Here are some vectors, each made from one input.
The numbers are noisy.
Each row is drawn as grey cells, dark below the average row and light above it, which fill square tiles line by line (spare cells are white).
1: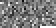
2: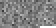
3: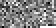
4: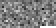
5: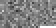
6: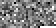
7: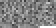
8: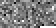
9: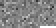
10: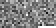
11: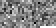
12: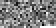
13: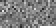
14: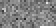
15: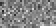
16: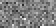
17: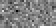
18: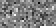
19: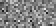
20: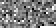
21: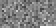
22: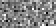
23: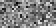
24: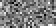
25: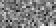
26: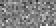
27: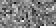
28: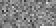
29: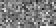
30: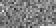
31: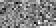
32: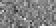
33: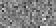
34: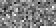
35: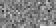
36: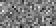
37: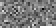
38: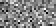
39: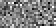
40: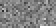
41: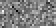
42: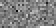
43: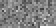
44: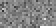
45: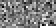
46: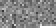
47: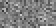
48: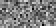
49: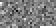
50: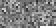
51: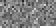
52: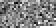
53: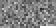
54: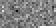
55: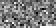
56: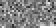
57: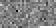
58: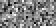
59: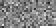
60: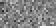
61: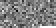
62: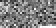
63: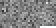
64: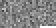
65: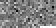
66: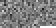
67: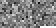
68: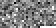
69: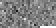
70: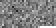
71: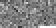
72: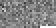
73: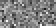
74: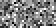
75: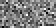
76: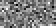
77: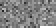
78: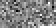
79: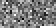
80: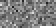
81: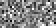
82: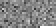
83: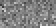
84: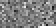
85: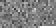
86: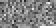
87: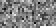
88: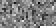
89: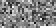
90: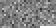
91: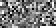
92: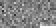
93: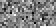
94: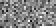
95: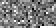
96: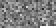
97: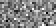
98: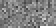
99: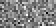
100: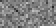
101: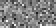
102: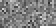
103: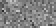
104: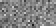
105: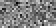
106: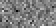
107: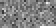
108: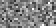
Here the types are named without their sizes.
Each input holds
either a point on a line, or a list of points on a circle.
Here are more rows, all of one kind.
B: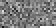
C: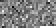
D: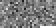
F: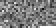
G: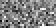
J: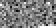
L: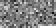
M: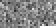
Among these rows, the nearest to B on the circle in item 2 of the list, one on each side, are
F and J.
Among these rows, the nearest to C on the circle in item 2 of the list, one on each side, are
G and M.
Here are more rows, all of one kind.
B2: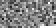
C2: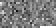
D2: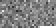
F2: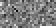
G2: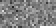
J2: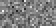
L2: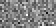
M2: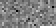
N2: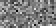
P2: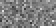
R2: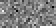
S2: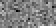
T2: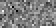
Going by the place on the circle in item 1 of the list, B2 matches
D2, G2, J2 and T2.
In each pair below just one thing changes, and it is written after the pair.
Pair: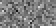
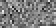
the place on the circle in item 1 of the list
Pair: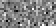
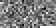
the place on the circle in item 2 of the list
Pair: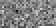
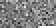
the place on the circle in item 1 of the list
